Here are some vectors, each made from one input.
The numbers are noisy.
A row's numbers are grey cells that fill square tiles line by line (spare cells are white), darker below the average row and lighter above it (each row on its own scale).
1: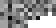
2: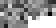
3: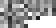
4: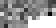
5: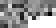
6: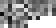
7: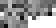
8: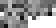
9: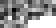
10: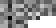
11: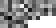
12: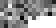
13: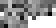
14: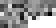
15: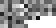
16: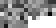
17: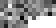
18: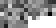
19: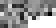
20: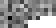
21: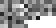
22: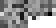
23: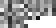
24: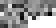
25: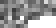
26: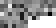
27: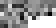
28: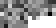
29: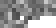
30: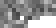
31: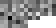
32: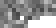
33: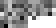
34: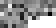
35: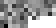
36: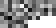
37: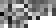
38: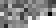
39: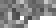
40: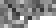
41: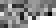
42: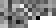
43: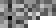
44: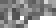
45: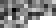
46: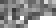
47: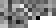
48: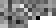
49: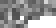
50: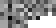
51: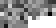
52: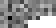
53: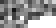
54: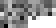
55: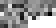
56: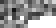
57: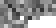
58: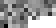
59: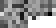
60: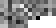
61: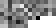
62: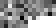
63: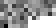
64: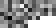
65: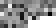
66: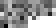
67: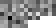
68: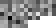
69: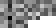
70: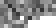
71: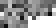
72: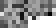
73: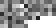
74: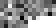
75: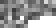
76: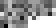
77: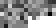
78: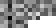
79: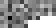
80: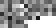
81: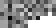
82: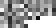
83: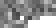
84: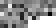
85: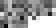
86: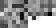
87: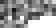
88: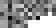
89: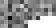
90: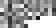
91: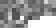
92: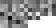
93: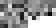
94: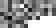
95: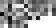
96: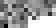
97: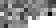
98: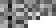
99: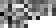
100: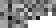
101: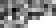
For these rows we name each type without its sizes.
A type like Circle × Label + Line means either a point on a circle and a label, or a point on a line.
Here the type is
Label + Line + Tree.
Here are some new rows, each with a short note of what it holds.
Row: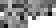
a node of a tree
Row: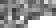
a point on a line
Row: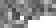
a point on a line
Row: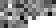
a node of a tree
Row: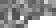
a point on a line
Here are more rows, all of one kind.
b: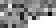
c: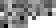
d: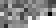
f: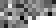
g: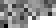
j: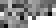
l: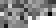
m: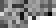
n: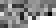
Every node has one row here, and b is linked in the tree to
n.
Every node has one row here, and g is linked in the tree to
c.
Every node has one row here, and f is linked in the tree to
l.
